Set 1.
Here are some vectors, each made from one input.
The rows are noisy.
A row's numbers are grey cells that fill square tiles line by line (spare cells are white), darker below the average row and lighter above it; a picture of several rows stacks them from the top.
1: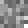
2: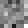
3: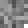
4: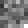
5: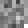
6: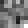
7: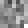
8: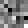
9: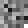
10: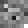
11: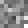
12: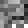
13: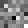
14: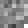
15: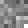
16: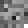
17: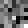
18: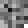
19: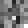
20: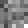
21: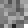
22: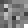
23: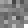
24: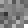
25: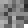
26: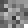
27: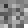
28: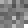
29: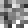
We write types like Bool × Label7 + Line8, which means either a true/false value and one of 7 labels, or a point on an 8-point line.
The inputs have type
Line3 × Line3.
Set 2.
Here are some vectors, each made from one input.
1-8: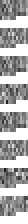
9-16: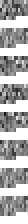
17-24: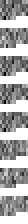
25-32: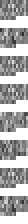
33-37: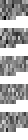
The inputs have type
Label8.
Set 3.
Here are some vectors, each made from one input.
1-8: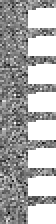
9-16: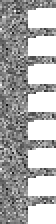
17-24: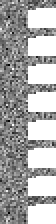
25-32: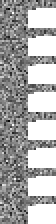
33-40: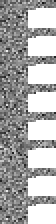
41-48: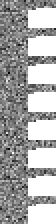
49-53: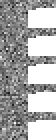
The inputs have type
Circle11.
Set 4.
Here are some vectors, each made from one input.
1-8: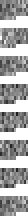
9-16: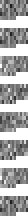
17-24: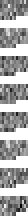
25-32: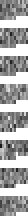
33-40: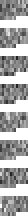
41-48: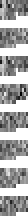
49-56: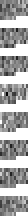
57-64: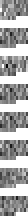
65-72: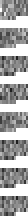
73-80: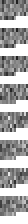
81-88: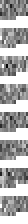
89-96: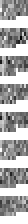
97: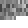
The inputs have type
Label9.
